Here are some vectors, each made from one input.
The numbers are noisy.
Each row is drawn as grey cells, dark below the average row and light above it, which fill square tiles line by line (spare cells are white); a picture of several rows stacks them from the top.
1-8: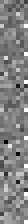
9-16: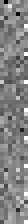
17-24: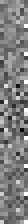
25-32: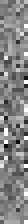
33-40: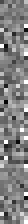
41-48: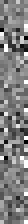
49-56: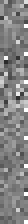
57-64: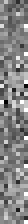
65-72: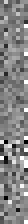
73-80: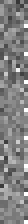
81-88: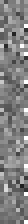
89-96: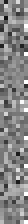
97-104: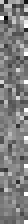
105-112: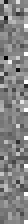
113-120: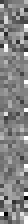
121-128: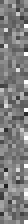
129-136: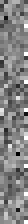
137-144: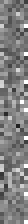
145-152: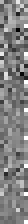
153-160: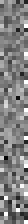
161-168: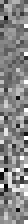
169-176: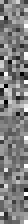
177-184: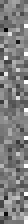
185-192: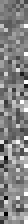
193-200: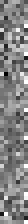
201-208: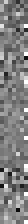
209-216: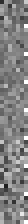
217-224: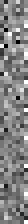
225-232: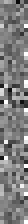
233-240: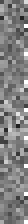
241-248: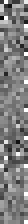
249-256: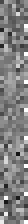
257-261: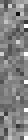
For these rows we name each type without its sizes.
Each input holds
a point on a line, together with either a point on a line, or a list of points on a circle.
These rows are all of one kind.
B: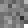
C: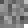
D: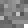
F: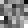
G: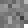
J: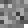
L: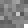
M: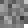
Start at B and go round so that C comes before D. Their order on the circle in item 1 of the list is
B, G, M, C, L, D, F, J.
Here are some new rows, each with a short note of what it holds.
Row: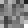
a point on a line, together with the empty list
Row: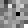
a point on each of two lines
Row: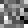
a point on a line, together with a list of one item
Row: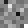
a point on a line, together with the empty list
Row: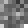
a point on a line, together with a list of one item
